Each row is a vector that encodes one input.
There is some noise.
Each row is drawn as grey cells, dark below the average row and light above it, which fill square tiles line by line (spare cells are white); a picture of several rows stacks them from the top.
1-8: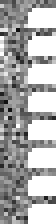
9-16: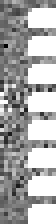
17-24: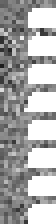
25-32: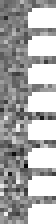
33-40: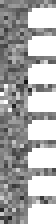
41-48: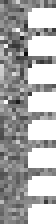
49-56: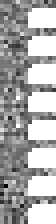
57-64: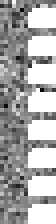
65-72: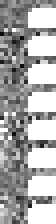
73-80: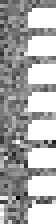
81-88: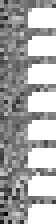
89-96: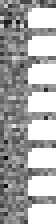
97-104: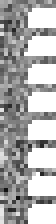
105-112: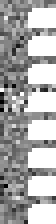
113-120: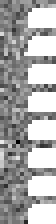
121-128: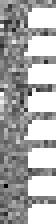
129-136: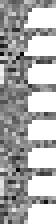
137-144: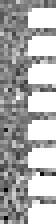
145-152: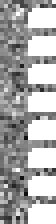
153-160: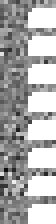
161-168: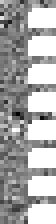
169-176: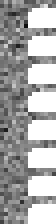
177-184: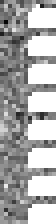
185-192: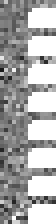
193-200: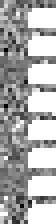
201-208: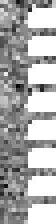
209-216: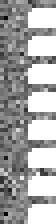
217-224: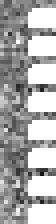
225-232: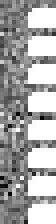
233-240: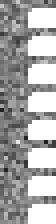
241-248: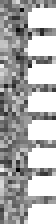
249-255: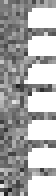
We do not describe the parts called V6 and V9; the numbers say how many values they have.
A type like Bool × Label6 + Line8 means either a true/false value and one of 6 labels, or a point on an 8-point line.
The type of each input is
Bool × (Line5 + V9) × V6 + Line8.
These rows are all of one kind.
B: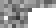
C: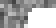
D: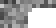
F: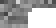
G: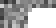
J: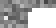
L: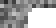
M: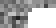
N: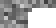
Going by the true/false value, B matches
G, J and N.
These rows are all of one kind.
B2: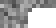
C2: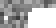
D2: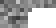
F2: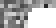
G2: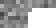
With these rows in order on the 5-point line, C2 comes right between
B2 and G2.
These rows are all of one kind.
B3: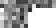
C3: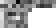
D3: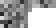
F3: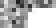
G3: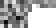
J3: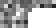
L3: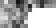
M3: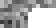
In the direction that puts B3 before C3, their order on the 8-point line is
D3, M3, G3, J3, F3, L3, B3, C3.
